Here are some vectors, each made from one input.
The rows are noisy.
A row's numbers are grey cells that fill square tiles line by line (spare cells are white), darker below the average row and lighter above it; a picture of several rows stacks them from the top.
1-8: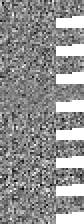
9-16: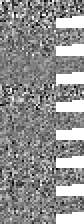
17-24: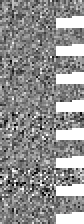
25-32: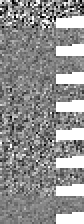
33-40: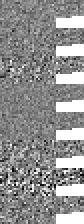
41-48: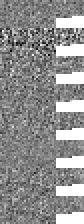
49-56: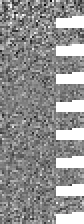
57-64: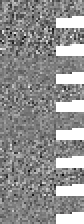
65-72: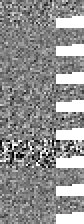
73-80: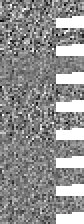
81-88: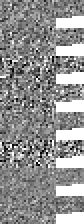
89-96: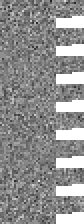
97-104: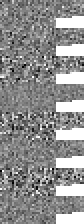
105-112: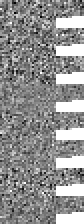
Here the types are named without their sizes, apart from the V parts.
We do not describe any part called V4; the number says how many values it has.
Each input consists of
either a point on a line, or a node of a tree, or a value of V4.
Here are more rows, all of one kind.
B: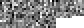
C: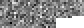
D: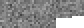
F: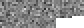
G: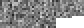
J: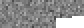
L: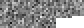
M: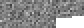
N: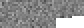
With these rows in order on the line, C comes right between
B and G.
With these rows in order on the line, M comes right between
F and L.
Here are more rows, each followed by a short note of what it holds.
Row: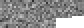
a value of V4
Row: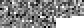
a node of a tree
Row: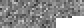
a point on a line
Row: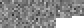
a value of V4
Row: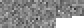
a value of V4
